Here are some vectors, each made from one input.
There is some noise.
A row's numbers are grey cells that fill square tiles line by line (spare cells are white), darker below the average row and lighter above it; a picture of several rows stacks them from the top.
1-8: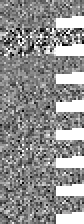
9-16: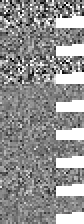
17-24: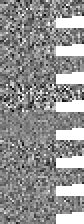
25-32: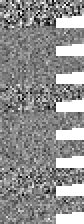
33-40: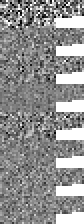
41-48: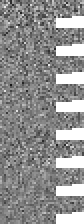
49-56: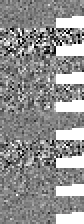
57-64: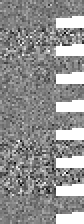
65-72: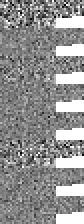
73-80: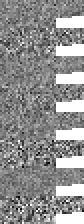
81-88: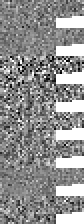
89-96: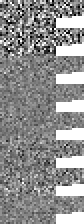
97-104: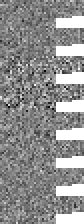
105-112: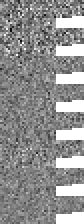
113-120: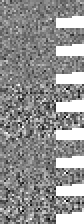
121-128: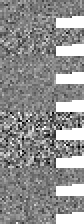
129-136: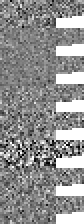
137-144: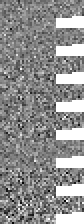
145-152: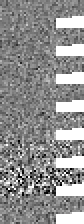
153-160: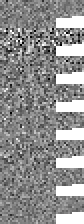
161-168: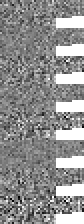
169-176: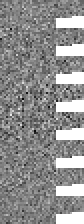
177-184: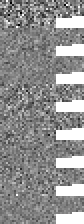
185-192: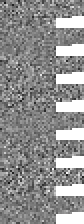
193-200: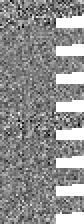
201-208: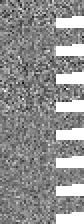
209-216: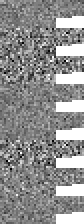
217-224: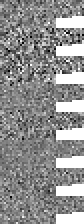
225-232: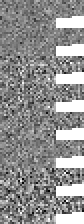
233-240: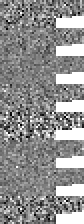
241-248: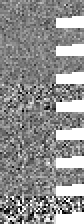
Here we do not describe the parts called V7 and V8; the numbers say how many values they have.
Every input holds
one of 10 labels, a value of V7 and a value of V8, together with either a node of a 10-node tree, or four true/false values.
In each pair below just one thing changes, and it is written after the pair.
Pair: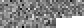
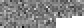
the value of V7
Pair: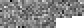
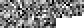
the value of V8
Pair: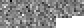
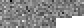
the value of V7
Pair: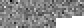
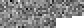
the node of the tree
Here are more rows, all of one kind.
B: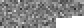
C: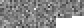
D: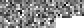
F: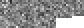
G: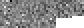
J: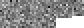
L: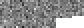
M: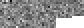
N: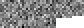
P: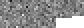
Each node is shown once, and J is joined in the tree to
M.
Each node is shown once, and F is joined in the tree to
G and N.
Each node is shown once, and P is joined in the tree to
C, D and N.
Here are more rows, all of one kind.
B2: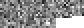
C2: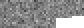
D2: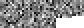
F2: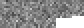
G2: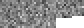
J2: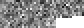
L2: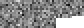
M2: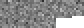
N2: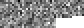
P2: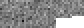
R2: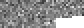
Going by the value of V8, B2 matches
M2 and N2.
